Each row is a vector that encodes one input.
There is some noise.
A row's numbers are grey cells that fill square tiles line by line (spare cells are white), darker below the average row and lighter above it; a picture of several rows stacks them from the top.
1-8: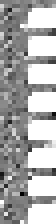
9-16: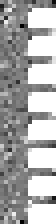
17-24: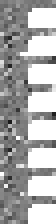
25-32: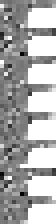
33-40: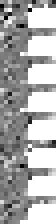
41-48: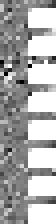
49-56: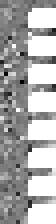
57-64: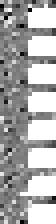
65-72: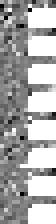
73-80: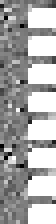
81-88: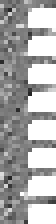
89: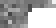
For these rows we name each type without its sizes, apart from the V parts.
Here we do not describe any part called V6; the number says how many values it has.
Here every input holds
a point on a line, together with either a point on a line, or a value of V6.
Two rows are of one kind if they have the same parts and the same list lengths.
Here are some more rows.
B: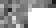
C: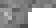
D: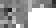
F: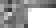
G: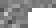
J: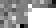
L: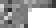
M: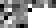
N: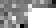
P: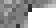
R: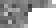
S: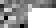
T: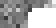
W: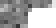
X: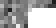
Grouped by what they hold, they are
B, D, F, J, L, N, X
C, G, M, P, R, S, T, W

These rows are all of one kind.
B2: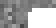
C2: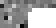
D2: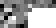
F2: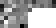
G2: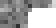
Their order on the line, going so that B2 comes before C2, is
G2, B2, C2, F2, D2.
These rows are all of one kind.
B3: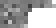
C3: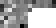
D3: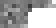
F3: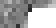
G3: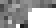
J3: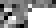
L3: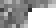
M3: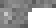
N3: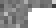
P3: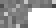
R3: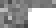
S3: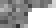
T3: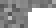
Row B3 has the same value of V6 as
D3, G3, N3 and P3.
